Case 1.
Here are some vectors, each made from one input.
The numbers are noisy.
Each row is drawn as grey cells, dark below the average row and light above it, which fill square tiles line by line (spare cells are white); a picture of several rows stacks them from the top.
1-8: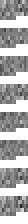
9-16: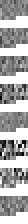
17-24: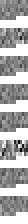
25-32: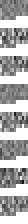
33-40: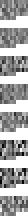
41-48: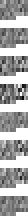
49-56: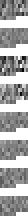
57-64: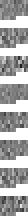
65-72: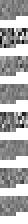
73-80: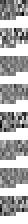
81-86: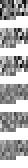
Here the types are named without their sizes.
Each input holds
a point on a line.
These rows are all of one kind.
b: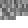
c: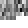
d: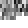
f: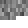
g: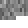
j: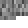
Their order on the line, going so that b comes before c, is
f, b, d, j, c, g.
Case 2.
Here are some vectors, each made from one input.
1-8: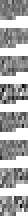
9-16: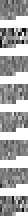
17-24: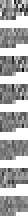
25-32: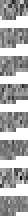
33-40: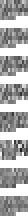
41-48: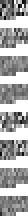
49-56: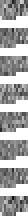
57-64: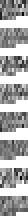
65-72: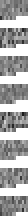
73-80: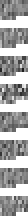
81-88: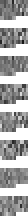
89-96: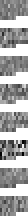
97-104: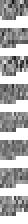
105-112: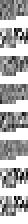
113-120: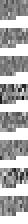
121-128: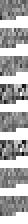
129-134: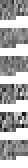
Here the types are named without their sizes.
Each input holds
either a point on a circle, or a fixed value.
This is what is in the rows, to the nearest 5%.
About 95% of them hold a point on a circle. The rest hold a fixed value.
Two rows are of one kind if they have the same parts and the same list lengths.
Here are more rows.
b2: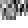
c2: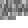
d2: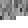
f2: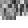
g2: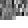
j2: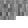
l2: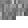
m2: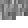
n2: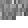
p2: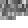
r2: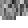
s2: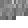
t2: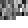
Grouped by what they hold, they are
b2, f2, r2
c2, d2, g2, j2, l2, m2, n2, p2, s2, t2

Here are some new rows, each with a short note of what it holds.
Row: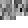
a point on a circle
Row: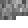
a point on a circle
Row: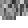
a fixed value
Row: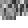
a fixed value
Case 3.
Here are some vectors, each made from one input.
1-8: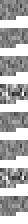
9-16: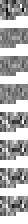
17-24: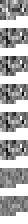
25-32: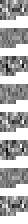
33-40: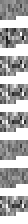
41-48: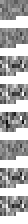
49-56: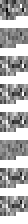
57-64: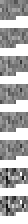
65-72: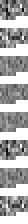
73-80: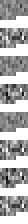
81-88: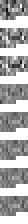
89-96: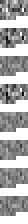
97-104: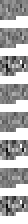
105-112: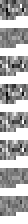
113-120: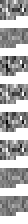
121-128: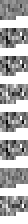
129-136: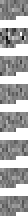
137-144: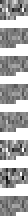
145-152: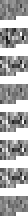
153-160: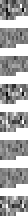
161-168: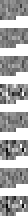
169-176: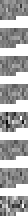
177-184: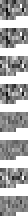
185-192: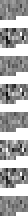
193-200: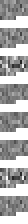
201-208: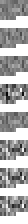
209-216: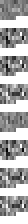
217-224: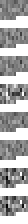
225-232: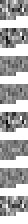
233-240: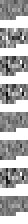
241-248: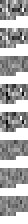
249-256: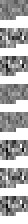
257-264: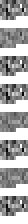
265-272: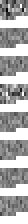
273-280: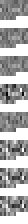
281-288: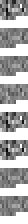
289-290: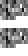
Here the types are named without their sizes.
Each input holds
a point on a line.
